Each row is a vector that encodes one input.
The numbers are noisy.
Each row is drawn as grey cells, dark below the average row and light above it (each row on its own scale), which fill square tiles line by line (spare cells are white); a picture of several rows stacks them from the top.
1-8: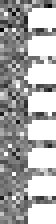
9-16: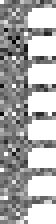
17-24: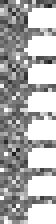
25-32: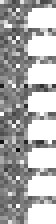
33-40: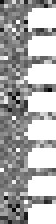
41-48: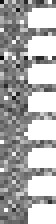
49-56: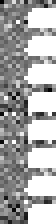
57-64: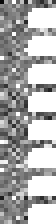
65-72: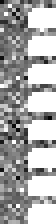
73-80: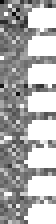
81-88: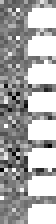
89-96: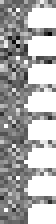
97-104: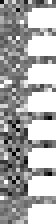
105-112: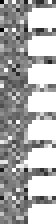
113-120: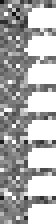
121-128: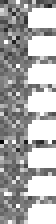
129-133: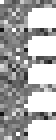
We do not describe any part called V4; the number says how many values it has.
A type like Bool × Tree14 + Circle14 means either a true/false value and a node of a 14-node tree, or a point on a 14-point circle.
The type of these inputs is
Bool × V4 + List3(Line5).
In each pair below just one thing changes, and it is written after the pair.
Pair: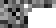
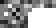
the true/false value
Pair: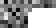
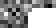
the value of V4
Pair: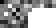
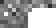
the value of V4
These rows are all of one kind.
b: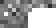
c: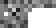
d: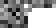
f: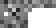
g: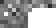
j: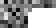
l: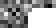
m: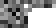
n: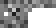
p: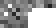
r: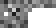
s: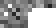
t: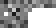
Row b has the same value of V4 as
g and l.
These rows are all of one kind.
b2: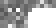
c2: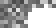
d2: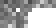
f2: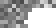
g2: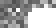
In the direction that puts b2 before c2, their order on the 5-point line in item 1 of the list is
d2, b2, g2, c2, f2.
